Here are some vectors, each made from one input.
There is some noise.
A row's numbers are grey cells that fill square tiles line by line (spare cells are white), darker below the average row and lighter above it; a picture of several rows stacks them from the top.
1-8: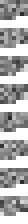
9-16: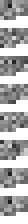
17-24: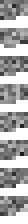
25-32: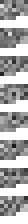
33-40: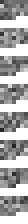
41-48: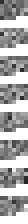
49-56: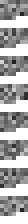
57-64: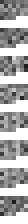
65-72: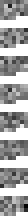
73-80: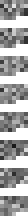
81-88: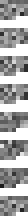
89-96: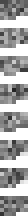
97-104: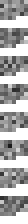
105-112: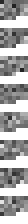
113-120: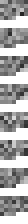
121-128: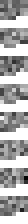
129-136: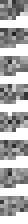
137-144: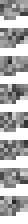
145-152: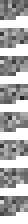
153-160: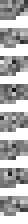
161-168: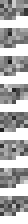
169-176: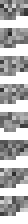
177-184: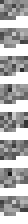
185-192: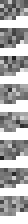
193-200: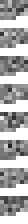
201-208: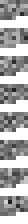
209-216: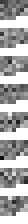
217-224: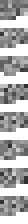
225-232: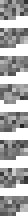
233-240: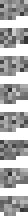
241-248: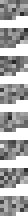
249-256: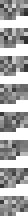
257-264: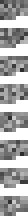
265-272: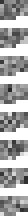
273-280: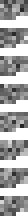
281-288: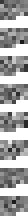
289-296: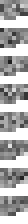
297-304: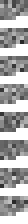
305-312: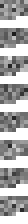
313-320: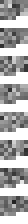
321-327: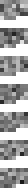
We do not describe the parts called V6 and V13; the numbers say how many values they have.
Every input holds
either one of 11 labels, a point on a 9-point line and a value of V13, or three true/false values and a value of V6.
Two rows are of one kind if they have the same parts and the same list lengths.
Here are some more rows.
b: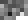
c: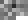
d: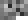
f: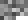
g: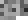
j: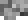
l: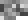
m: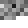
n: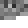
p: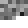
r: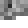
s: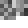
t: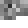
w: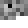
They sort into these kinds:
b, c, f, m, n
d, g, j, l, p, r, s, t, w

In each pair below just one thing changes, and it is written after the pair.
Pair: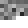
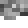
the value of V6
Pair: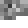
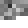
one of the three true/false values
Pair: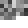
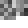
one of the three true/false values
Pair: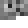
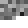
the value of V6
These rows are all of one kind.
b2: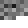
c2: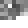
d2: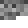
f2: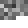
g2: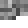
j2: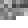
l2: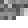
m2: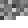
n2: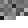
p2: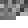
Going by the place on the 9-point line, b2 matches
d2 and n2.
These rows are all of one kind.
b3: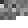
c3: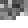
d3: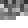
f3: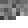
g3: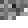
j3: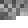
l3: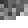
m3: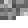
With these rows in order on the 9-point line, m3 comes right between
g3 and j3.
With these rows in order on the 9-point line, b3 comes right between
d3 and f3.
